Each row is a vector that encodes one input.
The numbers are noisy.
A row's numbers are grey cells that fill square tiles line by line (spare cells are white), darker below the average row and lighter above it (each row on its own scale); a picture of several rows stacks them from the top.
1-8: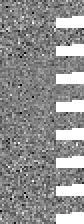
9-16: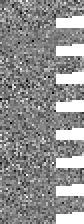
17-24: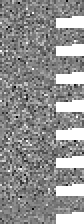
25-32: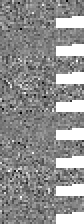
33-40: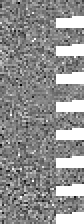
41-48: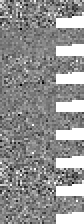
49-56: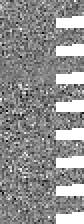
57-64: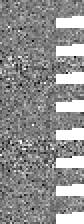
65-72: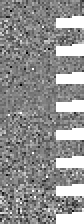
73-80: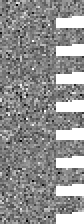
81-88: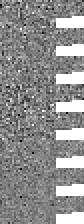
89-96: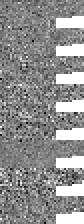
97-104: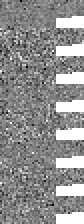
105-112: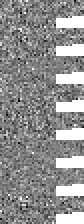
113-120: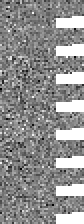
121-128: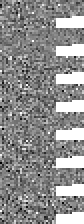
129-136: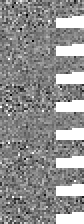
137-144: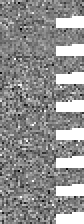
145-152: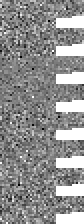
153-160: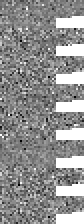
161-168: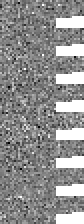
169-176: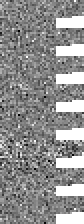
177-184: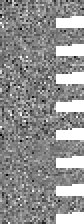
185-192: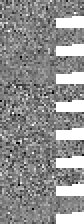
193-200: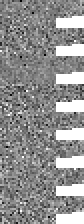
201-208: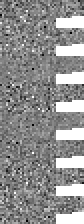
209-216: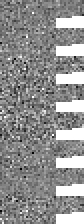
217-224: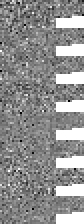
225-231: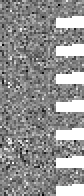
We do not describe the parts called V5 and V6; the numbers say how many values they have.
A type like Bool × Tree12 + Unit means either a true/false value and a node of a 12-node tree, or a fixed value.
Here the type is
Bool × Bool × Bool × (Circle9 × V5 + Tree9) + V6.
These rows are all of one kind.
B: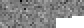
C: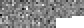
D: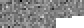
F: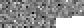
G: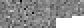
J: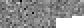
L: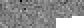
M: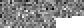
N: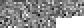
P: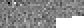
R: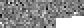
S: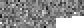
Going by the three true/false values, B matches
L, M and R.
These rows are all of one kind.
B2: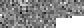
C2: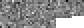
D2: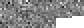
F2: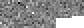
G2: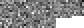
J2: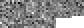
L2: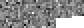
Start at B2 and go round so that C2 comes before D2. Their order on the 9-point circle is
B2, L2, G2, F2, J2, C2, D2.
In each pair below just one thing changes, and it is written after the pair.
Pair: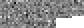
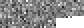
one of the three true/false values
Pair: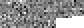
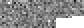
the value of V5
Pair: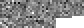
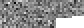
one of the three true/false values
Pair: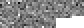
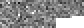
the value of V5
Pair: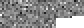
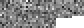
the value of V5
